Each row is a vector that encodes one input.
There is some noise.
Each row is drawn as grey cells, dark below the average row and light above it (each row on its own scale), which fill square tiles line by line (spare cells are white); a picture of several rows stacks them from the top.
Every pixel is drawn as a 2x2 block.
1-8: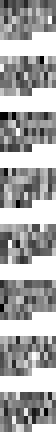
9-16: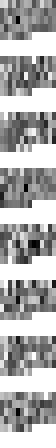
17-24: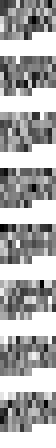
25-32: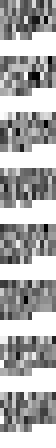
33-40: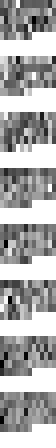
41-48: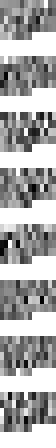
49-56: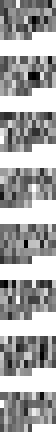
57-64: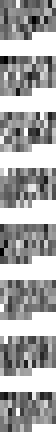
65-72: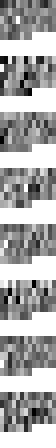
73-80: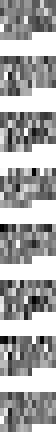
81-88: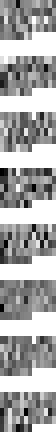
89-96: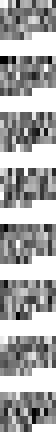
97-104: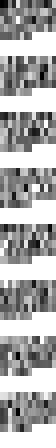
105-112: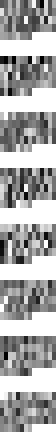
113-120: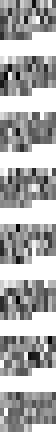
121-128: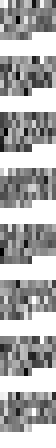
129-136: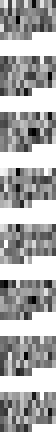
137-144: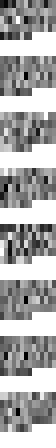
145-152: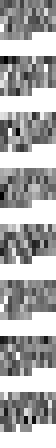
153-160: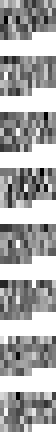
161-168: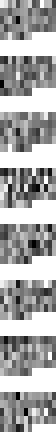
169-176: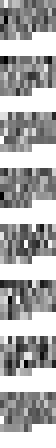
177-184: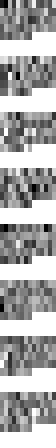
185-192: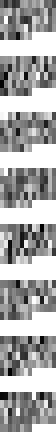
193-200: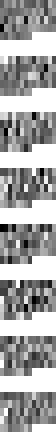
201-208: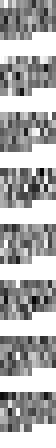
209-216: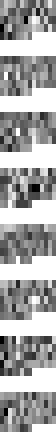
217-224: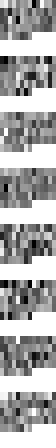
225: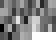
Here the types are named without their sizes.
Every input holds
a list of points on a line.
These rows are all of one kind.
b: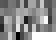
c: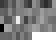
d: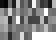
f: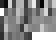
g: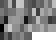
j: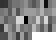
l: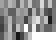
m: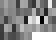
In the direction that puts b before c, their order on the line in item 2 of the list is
b, j, c, d, l, g, m, f.
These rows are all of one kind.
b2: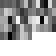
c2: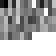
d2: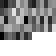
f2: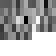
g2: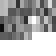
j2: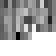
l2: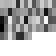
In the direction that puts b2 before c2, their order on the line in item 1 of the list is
l2, j2, f2, d2, b2, g2, c2.
